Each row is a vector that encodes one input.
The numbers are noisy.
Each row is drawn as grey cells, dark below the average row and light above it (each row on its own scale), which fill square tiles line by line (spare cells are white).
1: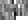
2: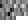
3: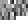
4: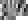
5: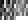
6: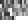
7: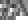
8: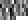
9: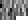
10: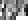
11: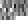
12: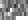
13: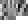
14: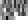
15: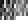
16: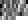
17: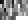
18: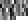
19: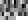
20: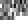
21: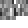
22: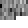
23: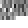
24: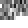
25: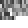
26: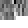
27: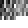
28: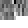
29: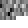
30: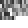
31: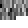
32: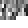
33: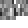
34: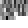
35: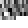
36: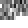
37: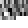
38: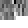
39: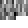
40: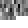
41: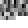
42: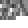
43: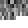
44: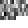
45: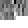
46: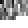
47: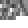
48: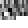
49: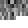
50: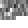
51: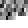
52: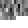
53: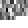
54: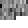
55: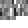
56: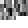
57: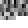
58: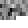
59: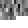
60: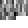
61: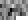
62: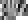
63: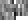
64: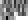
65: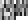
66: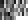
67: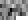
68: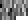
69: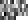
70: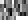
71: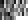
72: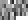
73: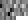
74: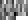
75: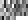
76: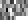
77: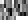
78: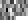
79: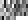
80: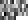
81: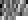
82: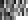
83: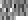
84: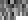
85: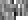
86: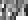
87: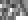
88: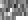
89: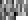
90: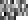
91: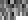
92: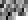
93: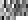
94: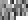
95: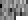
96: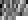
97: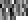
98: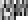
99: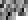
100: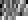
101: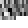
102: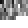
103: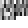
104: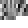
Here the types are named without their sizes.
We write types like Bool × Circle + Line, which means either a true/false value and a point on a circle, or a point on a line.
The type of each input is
Bool × Bool × Bool × Bool × Bool.
